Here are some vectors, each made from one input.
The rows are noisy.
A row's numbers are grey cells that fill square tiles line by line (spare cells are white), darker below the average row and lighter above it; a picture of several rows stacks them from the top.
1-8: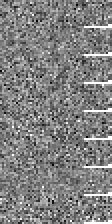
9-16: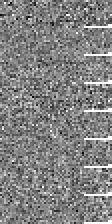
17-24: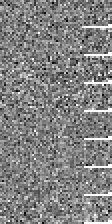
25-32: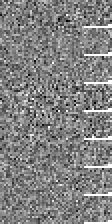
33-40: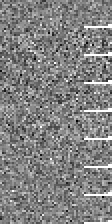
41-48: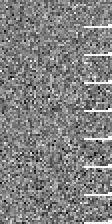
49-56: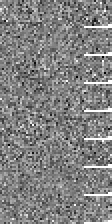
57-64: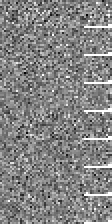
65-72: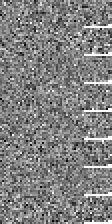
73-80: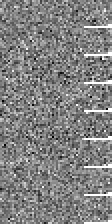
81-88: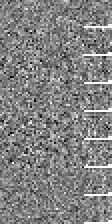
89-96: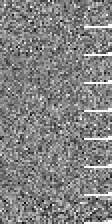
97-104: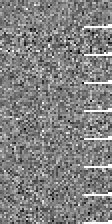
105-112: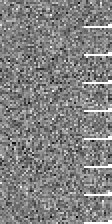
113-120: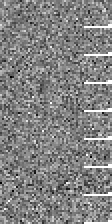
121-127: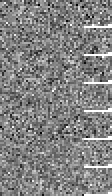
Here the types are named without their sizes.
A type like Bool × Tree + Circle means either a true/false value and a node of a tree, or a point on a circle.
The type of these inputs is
(Circle + Label) × Line.
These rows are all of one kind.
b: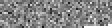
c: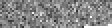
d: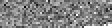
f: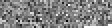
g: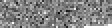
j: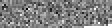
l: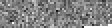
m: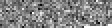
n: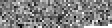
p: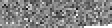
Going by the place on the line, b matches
d, j and p.
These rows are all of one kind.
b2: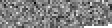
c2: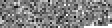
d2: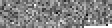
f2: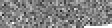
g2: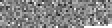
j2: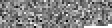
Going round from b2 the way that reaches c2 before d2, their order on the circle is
b2, c2, j2, d2, g2, f2.
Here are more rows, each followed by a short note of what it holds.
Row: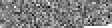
a label and a point on a line
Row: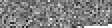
a label and a point on a line
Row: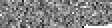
a point on a circle and a point on a line
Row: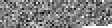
a label and a point on a line
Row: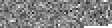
a label and a point on a line
